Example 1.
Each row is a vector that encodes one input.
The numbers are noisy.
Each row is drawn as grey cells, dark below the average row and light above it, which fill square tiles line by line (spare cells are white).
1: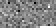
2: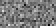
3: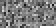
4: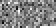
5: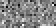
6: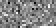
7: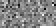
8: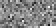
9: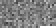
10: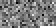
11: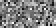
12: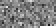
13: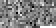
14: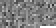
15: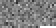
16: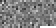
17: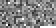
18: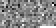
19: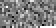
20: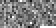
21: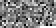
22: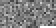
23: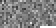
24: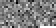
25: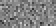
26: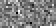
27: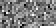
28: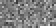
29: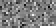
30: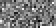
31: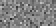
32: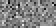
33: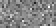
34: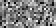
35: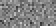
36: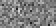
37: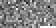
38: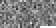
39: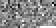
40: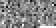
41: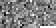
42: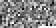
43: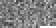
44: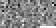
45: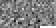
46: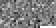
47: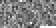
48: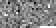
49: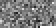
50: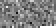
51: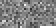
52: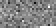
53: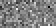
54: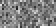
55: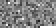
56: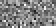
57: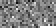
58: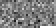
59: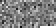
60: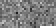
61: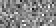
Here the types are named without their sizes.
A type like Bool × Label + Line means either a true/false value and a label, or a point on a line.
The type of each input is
Tree + Unit.
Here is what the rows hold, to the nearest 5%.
About 5% of them hold a fixed value. The rest hold a node of a tree.
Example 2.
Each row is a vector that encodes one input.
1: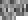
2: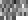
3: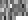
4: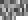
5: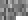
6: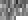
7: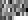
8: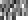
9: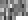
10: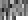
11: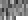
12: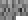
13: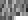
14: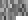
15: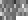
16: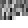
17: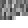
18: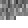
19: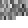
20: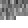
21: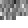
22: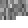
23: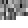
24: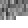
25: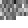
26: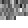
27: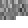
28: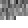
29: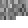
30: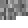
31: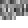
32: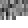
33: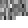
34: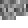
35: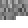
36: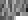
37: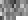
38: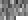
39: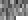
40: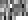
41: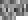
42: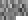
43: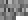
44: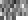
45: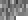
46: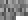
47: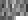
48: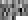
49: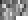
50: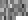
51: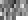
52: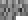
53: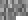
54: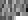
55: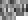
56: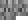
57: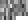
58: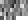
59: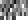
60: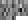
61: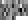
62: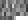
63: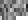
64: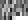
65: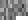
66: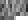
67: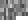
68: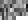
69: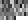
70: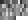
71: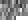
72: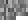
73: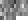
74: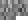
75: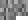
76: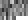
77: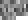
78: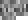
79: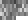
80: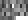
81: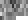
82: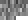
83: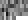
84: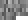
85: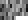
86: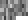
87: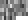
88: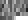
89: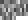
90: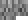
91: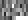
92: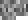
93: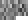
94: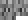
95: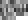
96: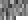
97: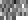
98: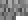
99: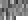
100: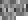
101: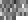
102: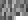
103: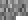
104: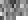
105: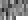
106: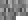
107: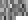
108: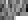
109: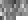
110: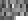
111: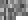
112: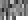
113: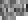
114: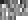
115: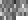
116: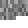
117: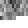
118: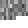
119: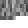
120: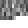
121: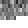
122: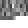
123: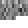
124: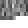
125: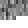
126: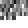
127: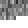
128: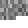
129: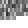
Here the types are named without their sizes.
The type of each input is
Label.
